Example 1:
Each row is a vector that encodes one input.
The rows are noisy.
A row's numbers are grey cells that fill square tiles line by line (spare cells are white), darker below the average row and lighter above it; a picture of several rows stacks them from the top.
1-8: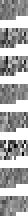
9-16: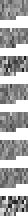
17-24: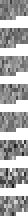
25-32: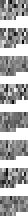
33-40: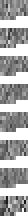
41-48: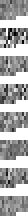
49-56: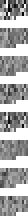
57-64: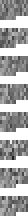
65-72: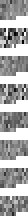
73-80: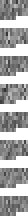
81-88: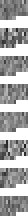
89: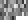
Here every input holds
four true/false values.
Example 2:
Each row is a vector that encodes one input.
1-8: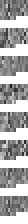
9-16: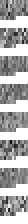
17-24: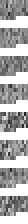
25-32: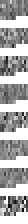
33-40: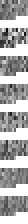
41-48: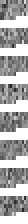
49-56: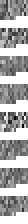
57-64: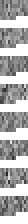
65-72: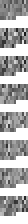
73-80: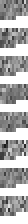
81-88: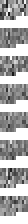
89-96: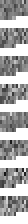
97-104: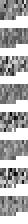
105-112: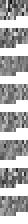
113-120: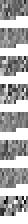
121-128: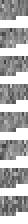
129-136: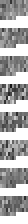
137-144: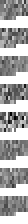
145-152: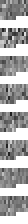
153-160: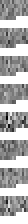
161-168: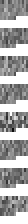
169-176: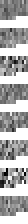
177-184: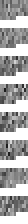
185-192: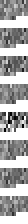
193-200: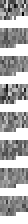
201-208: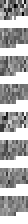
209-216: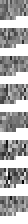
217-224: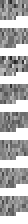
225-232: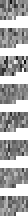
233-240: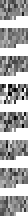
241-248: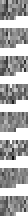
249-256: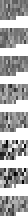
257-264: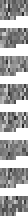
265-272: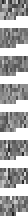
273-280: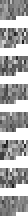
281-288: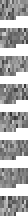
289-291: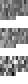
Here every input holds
four true/false values.
